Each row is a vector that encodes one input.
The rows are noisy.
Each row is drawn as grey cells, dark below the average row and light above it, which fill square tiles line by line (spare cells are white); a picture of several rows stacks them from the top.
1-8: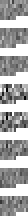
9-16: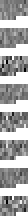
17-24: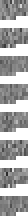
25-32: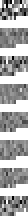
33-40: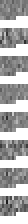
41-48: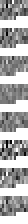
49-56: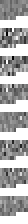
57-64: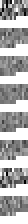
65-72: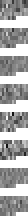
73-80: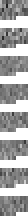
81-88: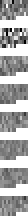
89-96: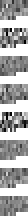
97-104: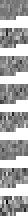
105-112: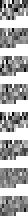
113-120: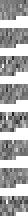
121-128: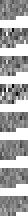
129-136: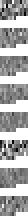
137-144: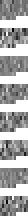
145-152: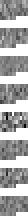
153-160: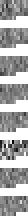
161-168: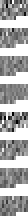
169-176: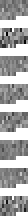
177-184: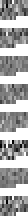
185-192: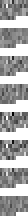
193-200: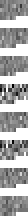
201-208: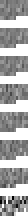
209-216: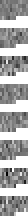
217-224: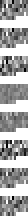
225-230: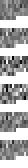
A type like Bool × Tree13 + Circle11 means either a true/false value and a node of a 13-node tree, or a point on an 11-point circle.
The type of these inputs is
List2(Line9) × Tree9.
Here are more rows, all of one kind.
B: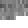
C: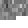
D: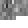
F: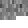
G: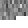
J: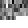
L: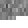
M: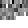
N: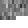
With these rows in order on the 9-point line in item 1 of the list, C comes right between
L and M.
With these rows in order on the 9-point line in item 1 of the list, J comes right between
B and M.
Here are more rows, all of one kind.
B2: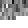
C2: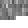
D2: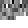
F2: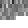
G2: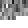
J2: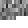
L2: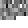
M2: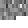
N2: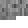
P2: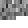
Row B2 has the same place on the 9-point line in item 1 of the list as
F2, J2, L2 and N2.
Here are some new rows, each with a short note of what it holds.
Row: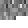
a node of a 9-node tree, together with a list of two items
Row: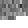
a node of a 9-node tree, together with a list of two items
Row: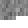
a node of a 9-node tree, together with a list of one item
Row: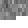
a node of a 9-node tree, together with a list of two items
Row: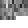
a node of a 9-node tree, together with a list of two items
